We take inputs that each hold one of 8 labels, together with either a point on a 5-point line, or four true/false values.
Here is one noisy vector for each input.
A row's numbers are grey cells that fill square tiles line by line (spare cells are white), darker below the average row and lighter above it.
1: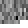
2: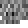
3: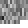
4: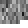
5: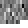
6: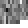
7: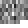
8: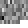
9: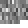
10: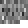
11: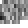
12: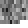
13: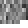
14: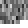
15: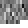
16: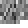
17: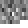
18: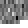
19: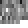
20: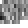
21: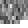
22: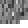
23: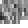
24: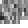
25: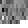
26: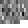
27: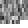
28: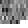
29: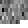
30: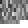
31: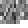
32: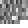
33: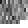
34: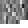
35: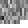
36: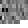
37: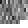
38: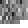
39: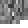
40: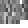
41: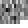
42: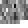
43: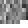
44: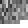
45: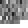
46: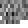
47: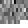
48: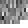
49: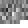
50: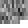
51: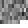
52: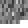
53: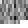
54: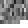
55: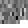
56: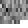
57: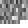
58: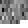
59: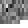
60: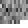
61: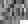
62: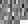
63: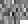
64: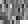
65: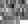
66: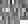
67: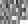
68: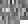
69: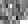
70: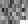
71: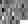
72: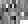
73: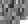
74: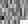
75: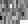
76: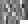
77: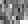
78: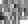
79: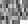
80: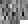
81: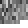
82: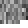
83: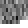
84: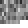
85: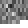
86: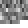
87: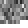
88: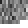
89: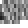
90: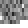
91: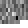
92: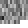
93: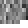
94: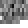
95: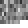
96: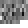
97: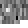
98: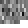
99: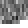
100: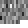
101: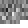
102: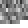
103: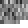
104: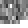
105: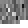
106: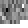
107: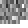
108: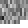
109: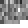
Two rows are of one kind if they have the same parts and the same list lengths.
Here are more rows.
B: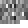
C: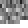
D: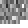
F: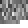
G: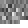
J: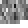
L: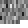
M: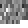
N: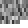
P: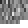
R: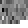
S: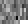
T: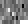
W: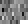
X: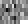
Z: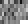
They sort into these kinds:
B, C, F, G, J, M, P, R, S, T, W, X, Z
D, L, N

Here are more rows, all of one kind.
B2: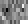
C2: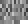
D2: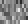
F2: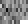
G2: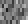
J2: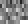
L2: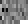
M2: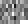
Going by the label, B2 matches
D2 and J2.
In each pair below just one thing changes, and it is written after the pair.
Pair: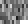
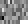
the label
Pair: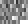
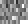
the place on the 5-point line
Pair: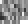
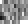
the place on the 5-point line
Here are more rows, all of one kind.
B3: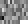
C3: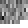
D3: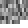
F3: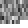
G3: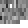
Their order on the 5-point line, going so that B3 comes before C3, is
B3, F3, C3, G3, D3.
